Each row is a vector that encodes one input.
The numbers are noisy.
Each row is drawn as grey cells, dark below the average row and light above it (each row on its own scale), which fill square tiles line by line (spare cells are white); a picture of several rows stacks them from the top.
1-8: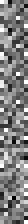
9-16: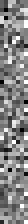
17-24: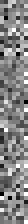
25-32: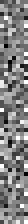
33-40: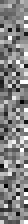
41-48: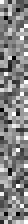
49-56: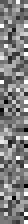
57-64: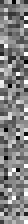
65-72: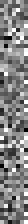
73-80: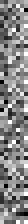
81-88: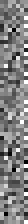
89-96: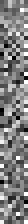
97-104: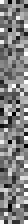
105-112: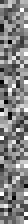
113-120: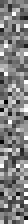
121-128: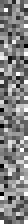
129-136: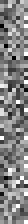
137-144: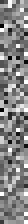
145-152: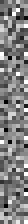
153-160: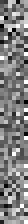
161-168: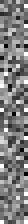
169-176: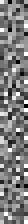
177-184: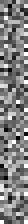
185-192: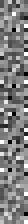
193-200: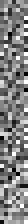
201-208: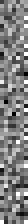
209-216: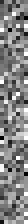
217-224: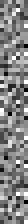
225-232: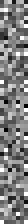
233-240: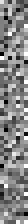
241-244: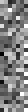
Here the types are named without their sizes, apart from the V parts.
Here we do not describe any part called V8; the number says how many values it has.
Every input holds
a list of items, each a true/false value and a value of V8.
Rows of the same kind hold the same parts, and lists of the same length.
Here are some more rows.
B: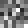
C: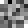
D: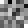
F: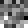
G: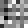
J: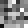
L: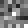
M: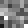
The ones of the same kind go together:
B, F, G, J, L
C, D
M

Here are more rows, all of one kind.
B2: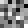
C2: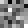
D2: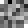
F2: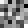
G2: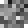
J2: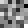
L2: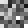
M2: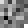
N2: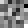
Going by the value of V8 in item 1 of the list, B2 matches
F2, J2 and L2.
